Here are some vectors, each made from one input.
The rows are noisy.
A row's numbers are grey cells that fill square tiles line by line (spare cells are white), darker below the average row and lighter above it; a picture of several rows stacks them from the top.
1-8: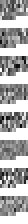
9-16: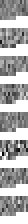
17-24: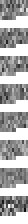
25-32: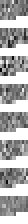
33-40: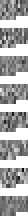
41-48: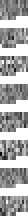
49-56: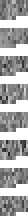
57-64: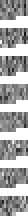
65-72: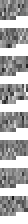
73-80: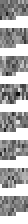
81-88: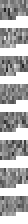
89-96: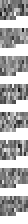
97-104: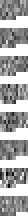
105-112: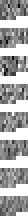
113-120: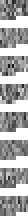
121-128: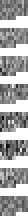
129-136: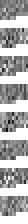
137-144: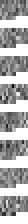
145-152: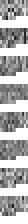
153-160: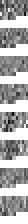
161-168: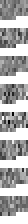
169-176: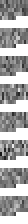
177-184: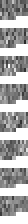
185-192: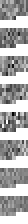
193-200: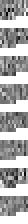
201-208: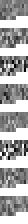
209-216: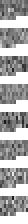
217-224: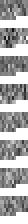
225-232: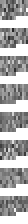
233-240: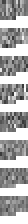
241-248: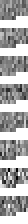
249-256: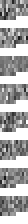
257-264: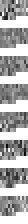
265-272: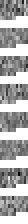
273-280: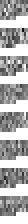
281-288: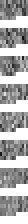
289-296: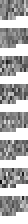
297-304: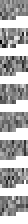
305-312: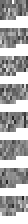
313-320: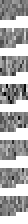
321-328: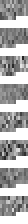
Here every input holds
a list of up to two items, each either a point on a 4-point line, or a point on a 12-point line.
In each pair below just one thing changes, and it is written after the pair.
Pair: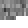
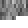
the place on the 12-point line in item 1 of the list
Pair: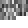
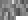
the place on the 12-point line in item 1 of the list
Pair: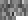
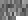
the place on the 4-point line in item 2 of the list
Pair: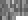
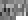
the place on the 4-point line in item 2 of the list
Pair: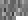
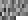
the place on the 12-point line in item 1 of the list
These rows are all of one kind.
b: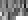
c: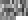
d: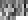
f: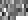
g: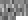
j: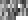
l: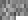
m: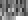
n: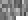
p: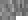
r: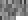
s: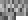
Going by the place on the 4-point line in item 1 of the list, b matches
c and d.
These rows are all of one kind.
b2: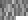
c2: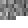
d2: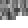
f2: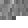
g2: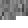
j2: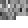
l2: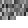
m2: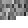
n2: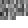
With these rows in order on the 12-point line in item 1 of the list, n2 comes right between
d2 and g2.
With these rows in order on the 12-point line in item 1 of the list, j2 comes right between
d2 and l2.
